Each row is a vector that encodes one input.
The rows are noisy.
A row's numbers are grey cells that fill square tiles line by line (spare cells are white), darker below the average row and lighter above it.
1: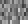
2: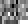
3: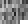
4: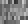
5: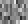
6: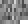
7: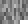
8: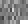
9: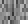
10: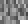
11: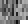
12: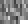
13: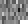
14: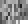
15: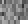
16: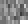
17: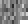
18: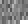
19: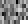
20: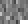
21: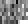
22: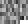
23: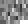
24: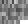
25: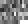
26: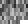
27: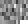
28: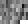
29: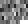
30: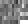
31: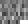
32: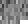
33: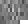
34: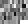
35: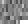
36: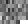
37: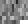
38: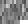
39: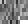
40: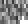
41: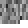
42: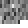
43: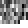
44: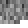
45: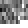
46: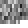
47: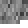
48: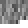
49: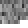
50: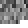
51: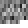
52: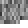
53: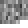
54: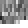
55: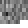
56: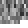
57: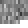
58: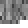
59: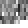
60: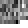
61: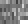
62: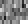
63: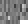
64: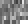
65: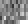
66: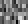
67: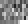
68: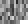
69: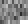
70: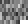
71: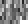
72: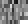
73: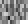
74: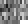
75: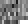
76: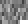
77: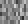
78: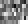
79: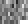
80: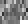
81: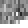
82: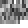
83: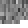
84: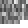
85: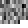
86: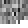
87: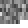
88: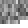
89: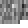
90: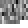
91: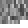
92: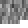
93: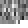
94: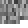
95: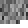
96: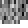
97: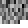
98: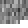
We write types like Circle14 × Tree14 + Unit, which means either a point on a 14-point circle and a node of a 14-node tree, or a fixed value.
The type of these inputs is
(Label5 + Line4) × Line4.
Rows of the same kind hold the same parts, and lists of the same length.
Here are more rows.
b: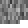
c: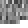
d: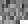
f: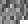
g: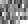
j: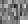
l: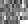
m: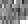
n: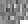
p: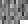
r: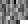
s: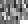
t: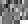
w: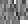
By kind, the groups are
b, d, f, j, m, p, r, s, w
c, g, l, n, t

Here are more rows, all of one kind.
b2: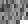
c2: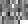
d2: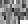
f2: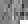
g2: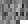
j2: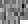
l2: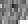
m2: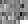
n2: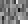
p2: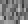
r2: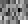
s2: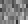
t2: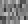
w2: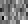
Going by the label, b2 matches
f2, g2 and w2.
